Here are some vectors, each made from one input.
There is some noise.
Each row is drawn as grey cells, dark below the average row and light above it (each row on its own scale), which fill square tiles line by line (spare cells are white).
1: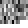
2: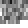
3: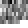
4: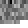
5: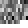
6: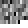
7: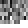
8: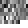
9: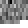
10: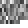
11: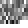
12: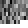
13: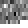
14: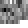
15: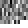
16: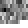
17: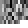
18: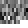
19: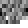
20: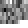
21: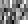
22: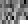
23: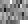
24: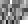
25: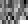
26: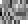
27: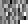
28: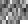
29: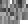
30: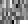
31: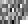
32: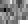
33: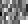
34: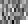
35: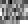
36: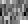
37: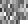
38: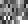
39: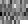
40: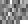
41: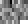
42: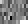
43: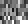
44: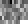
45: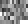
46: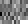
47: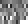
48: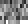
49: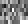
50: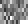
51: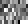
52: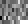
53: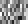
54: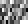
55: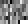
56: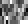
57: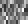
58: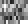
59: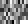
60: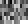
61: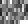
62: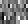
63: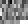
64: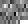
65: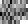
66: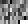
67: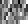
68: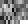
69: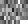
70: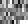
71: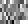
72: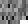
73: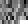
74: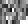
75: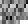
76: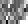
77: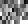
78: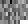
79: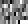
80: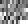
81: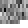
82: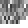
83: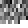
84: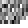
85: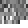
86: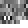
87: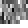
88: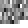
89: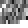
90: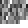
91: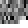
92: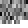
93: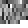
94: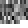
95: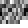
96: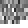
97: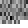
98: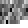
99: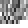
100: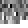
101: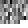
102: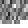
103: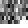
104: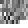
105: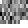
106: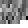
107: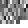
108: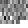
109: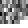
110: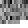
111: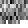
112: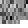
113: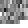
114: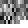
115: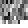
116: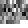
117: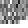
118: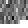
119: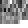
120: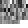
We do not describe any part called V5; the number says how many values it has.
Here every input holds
a point on a 6-point line, together with either a point on a 4-point line, or a value of V5.
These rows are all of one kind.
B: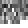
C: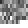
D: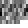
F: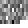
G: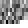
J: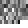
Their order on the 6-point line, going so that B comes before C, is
J, D, B, C, G, F.
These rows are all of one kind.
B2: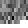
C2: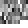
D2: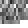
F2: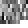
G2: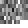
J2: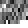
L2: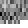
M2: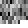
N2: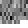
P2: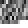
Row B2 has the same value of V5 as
J2 and P2.
